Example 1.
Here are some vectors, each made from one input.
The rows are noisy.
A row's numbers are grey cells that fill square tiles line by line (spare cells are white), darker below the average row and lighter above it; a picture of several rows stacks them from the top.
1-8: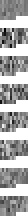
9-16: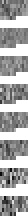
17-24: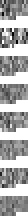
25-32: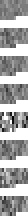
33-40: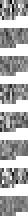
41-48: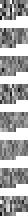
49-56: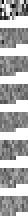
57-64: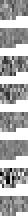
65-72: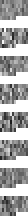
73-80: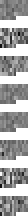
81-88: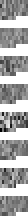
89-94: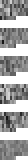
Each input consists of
a node of a 7-node tree.
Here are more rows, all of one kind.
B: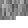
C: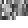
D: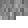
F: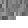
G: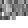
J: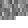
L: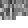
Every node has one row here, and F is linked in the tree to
C.
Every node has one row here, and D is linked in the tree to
L.
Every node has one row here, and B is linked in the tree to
C, J and L.
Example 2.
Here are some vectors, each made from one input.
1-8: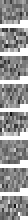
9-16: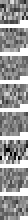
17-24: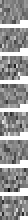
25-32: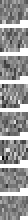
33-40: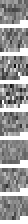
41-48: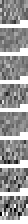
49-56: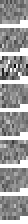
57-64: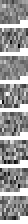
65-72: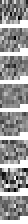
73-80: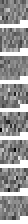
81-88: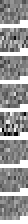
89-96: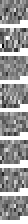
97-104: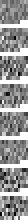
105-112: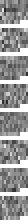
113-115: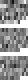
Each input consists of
a point on a 19-point line.
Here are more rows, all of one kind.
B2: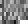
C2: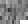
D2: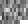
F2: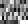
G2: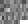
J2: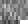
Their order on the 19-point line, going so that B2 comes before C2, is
D2, G2, J2, B2, C2, F2.
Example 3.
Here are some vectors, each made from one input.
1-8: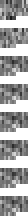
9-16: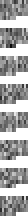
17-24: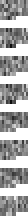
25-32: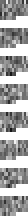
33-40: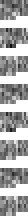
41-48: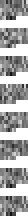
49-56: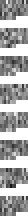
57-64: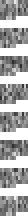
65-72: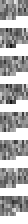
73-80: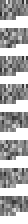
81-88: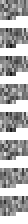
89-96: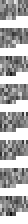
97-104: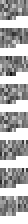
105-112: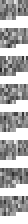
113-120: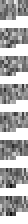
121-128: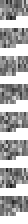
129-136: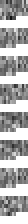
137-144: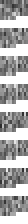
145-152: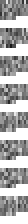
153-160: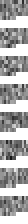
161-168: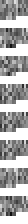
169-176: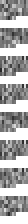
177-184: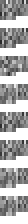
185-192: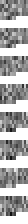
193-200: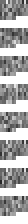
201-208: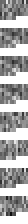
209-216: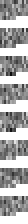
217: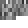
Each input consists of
a point on a 6-point circle.
